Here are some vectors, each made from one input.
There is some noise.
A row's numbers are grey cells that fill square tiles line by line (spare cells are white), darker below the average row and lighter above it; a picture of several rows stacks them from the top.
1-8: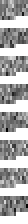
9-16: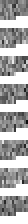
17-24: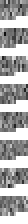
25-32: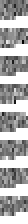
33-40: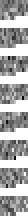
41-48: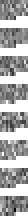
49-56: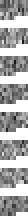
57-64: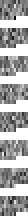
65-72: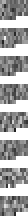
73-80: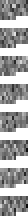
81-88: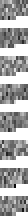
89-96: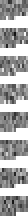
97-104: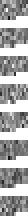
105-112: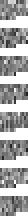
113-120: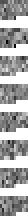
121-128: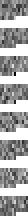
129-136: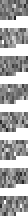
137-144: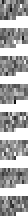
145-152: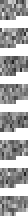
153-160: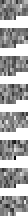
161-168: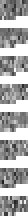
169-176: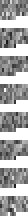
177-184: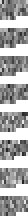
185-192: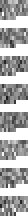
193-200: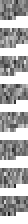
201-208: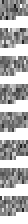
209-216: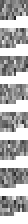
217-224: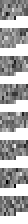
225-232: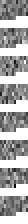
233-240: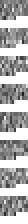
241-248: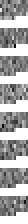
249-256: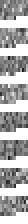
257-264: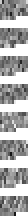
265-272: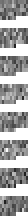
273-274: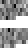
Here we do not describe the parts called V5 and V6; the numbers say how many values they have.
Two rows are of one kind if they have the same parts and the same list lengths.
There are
4 kinds of row.
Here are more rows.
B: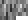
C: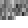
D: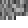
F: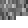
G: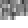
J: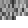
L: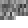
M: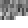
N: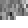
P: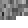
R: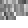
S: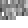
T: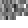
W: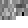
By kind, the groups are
B, J, T
C, G, L, M, W
D, F, P
N, R, S

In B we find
a true/false value, a value of V5 and a value of V6.
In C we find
a point on a 7-point line and a point on a 9-point line.
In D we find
a point on a 7-point line, a true/false value and a value of V5.
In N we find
a point on a 9-point line and a value of V6.
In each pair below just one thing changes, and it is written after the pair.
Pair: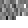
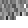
the value of V6
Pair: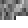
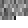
the value of V6
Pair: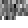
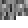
the true/false value
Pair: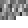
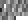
the value of V5
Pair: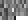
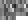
the true/false value
